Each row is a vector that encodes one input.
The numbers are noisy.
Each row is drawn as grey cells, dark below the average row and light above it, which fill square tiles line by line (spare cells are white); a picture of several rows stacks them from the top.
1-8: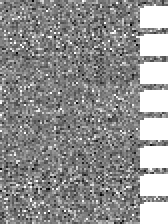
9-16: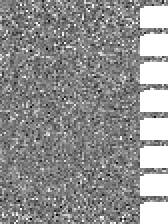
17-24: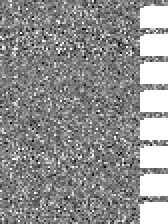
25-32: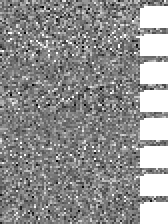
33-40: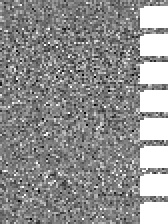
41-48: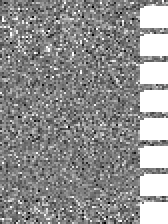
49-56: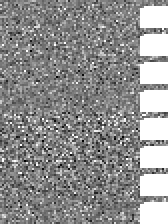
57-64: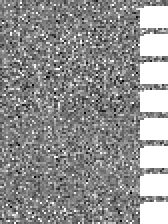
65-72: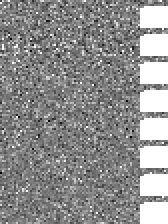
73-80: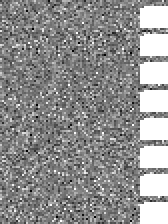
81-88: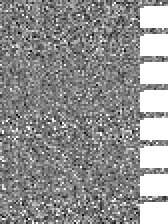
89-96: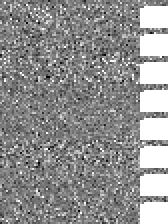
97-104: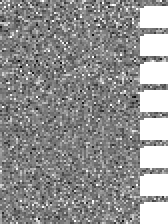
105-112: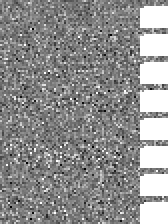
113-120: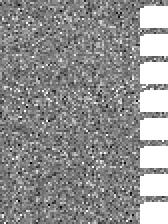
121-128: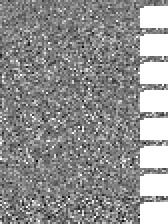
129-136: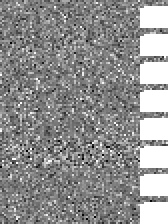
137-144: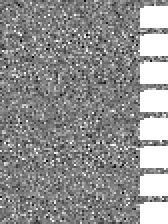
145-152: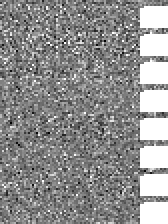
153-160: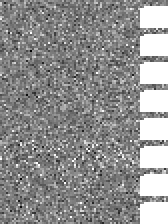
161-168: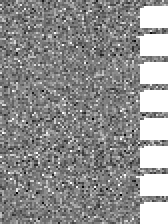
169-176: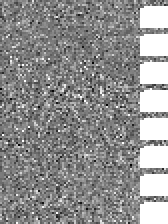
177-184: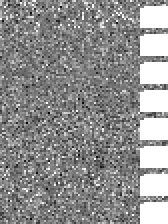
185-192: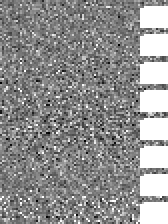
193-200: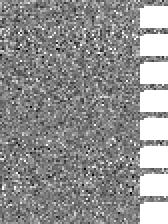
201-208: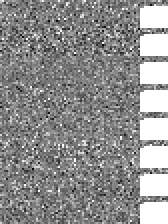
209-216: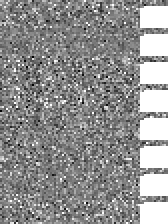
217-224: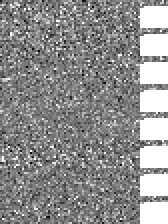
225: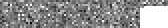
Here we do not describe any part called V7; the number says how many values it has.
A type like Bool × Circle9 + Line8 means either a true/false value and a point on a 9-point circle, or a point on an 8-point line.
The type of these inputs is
(Circle8 + V7) × Label5 + Label6 × Label6.
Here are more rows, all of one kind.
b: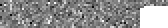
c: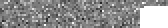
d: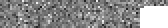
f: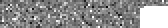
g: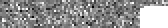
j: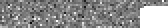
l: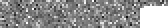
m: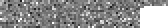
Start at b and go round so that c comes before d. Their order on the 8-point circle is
b, j, f, c, d, m, g, l.
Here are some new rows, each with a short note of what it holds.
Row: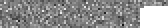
one of 5 labels and a value of V7
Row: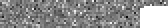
a point on an 8-point circle and one of 5 labels
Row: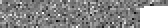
two labels (each one of 6)
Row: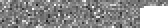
a point on an 8-point circle and one of 5 labels
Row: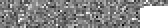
a point on an 8-point circle and one of 5 labels
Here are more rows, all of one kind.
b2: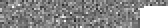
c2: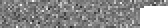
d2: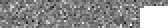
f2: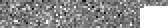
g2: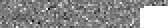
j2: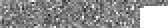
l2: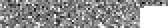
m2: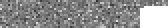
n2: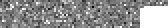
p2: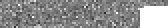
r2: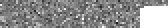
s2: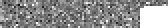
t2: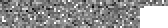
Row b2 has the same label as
j2 and p2.
